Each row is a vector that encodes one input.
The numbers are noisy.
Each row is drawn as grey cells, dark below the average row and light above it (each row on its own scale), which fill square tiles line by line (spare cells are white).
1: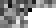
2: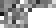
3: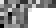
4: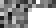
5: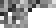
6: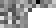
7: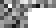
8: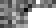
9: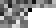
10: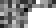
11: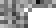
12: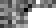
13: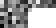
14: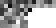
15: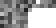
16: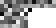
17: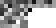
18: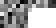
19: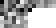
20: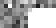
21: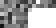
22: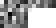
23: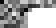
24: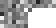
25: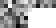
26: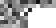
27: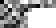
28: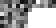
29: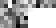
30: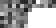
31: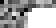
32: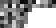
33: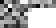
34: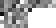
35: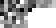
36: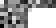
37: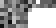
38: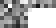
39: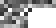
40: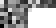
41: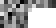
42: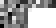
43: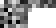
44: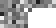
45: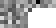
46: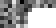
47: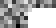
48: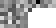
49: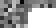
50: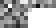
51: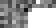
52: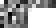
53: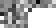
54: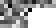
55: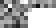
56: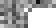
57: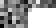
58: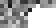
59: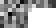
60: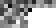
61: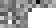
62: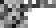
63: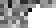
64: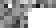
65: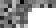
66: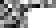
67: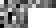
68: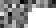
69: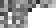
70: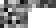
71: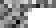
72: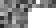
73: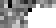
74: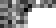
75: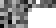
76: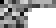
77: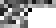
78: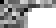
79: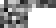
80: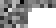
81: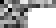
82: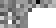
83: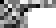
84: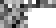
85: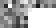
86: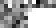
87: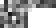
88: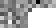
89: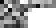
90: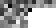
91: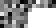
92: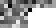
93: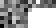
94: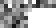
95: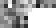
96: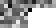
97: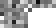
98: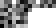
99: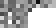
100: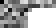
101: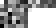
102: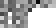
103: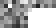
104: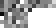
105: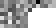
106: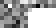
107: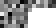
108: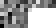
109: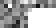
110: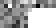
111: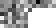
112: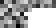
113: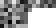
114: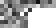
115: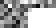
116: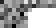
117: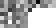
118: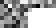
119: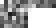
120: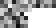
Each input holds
a true/false value, together with either a point on a 5-point line, or a point on a 7-point line.
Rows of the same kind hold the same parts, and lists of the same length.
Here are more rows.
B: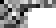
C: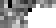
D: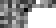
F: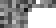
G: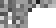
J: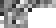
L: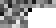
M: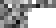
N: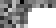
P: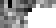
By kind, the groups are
B, D, F, M, N
C, G, J, L, P

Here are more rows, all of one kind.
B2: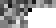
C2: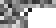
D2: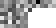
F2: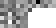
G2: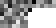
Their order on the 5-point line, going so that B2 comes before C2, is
B2, G2, C2, D2, F2.
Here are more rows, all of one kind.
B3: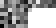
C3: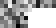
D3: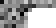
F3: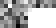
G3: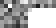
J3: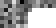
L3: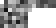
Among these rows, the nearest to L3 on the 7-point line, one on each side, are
B3 and J3.
